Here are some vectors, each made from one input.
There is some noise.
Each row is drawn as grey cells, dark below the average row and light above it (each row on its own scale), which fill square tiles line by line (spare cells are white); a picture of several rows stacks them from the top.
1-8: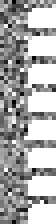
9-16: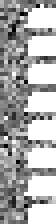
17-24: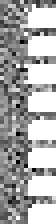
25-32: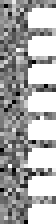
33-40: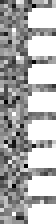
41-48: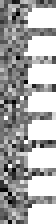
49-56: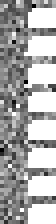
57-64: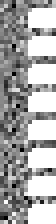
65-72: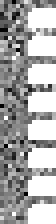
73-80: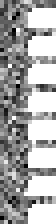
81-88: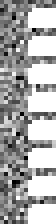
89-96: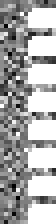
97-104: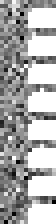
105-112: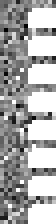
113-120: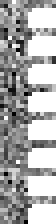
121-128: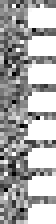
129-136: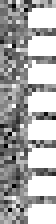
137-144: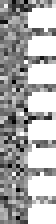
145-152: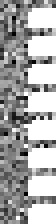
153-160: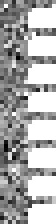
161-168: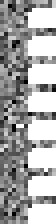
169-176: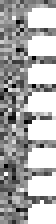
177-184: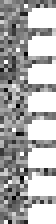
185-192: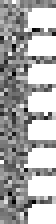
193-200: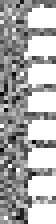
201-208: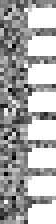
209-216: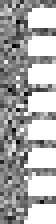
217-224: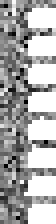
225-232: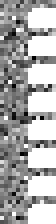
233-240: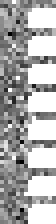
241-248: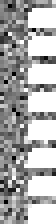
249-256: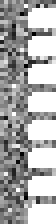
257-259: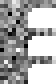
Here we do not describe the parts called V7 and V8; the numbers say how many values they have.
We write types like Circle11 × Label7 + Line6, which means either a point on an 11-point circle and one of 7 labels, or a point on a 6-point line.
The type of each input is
(Circle6 + V7) × Label9 + Label4 × V8.
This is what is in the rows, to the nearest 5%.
About 35% of them hold one of 4 labels and a value of V8. The rest hold one of 9 labels, together with either a point on a 6-point circle, or a value of V7.
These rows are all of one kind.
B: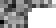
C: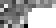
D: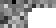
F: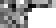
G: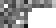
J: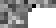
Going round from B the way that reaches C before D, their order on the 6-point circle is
B, F, C, G, D, J.
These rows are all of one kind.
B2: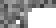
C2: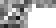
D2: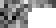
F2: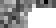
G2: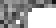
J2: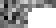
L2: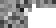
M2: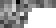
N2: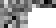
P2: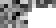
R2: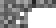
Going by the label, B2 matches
F2, G2 and L2.
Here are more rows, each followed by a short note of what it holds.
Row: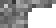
a point on a 6-point circle and one of 9 labels
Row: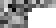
a point on a 6-point circle and one of 9 labels
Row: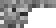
one of 4 labels and a value of V8
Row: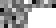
one of 9 labels and a value of V7
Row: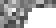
one of 9 labels and a value of V7
